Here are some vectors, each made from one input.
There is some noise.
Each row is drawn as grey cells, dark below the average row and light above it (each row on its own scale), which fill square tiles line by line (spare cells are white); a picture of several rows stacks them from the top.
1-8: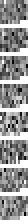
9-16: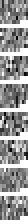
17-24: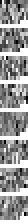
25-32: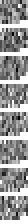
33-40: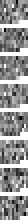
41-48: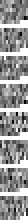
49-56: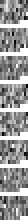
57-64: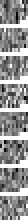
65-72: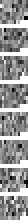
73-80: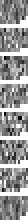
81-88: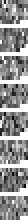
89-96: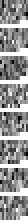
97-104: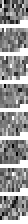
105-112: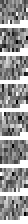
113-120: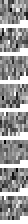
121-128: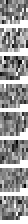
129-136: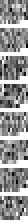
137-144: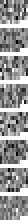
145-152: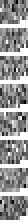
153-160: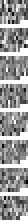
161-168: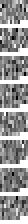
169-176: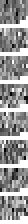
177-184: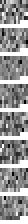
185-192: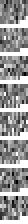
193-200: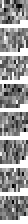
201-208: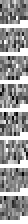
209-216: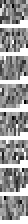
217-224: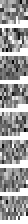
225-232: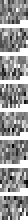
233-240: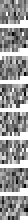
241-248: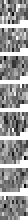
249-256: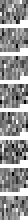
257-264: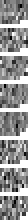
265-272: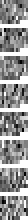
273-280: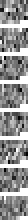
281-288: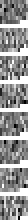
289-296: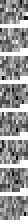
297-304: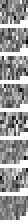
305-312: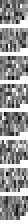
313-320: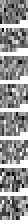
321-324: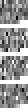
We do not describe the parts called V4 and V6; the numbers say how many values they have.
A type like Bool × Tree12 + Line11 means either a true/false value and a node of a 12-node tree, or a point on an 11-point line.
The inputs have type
(Label12 × (Tree10 + Unit) + V4) × V6.
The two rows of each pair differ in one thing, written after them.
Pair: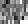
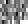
the node of the tree
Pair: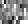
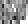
the value of V6
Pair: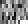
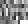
the node of the tree
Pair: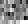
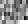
the label
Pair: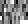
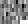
the label
